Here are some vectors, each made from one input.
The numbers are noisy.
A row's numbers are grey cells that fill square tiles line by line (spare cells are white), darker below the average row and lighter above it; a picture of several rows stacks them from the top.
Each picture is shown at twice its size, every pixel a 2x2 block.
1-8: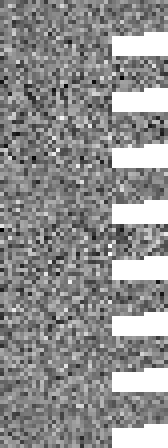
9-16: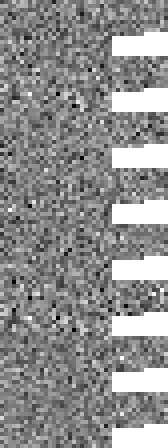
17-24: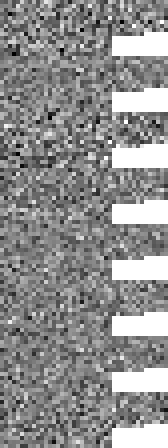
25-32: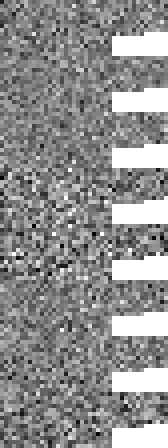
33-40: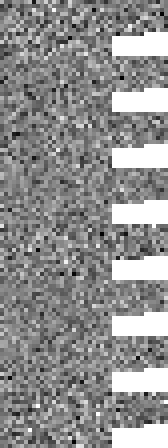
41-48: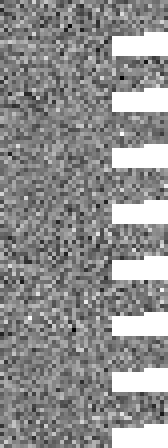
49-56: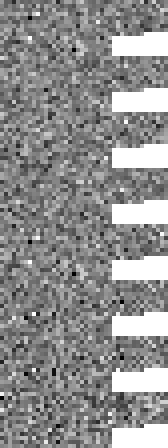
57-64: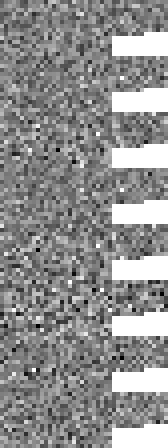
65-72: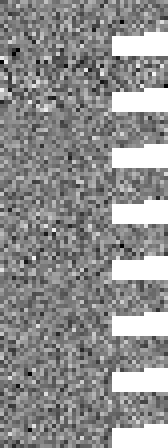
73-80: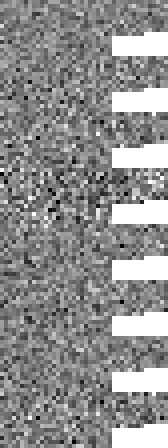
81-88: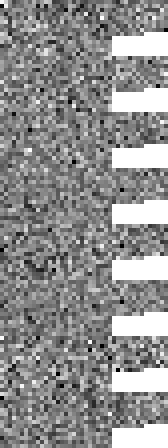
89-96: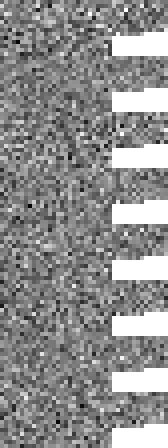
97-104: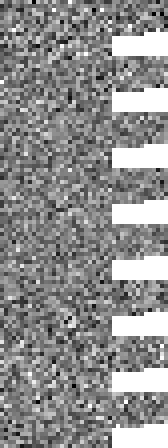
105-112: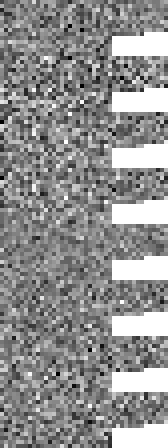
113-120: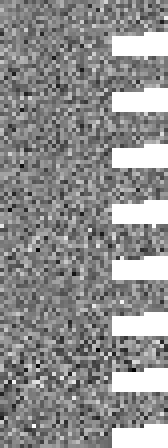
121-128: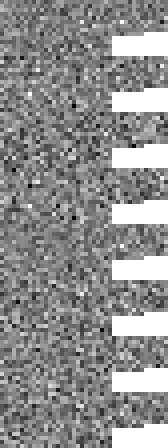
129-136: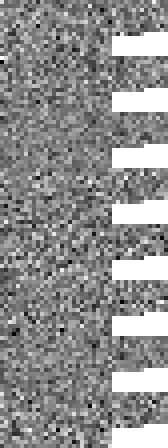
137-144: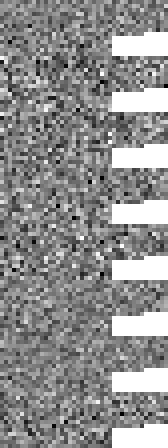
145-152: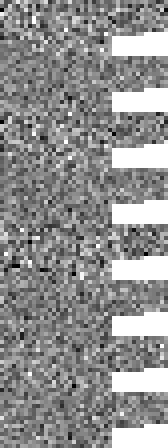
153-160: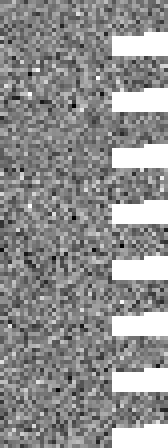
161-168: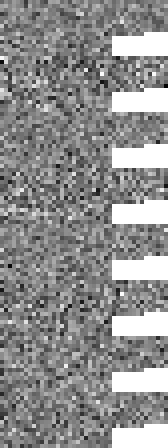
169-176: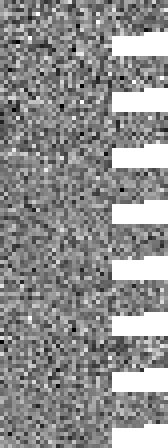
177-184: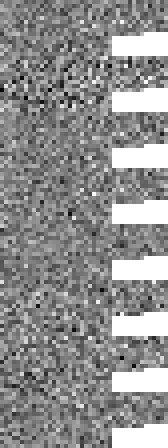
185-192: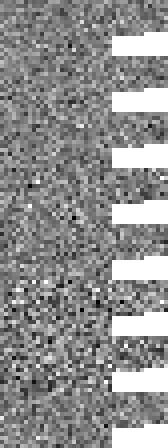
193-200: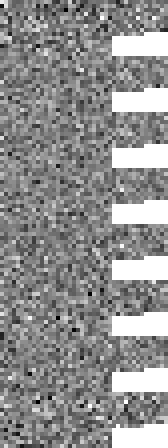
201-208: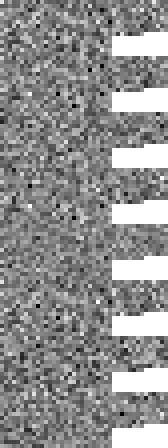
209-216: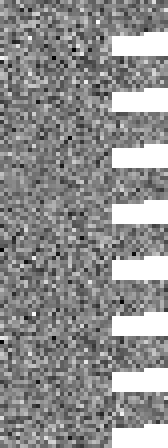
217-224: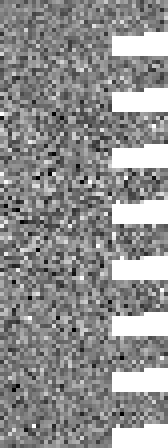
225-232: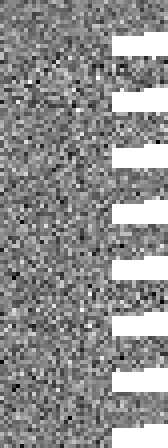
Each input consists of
either a point on a 9-point circle, or a point on a 4-point line, or a node of a 9-node tree, or a list of up to two points on a 5-point line.
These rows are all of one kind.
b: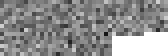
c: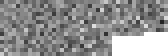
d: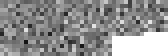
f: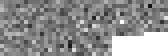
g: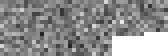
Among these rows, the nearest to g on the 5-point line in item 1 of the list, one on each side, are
c and f.
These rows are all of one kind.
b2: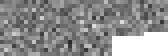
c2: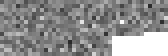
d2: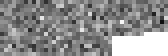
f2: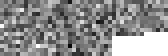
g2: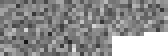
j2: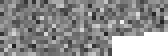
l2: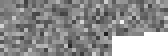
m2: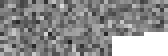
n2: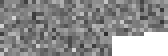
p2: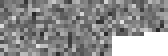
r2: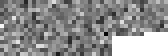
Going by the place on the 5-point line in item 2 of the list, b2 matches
f2, g2 and p2.
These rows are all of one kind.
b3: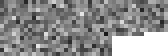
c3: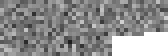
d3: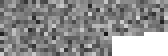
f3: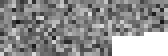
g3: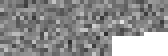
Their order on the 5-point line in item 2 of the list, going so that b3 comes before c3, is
g3, f3, b3, c3, d3.
